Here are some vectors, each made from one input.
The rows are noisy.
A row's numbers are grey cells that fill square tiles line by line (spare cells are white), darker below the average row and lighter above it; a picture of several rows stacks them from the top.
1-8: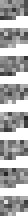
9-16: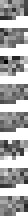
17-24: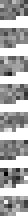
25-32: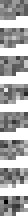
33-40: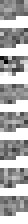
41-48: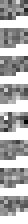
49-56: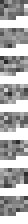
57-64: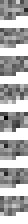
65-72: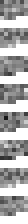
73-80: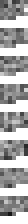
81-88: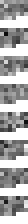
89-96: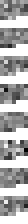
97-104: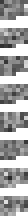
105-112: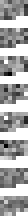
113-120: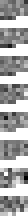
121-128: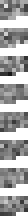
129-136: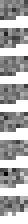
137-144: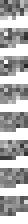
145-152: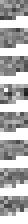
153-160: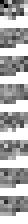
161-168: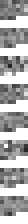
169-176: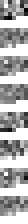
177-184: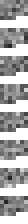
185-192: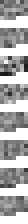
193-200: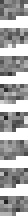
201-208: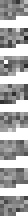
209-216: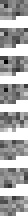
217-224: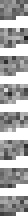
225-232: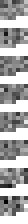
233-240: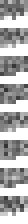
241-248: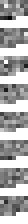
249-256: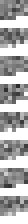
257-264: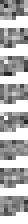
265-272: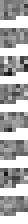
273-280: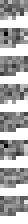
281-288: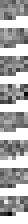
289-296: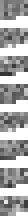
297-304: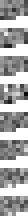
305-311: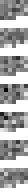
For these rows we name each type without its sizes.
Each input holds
either a point on a line, or four true/false values.
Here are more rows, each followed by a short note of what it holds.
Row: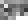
a point on a line
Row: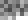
a point on a line
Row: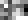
a point on a line
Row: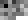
four true/false values
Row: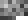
four true/false values
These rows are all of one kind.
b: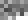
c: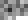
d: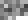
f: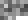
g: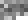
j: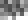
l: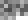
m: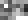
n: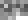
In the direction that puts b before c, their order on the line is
g, b, j, l, n, m, f, d, c.
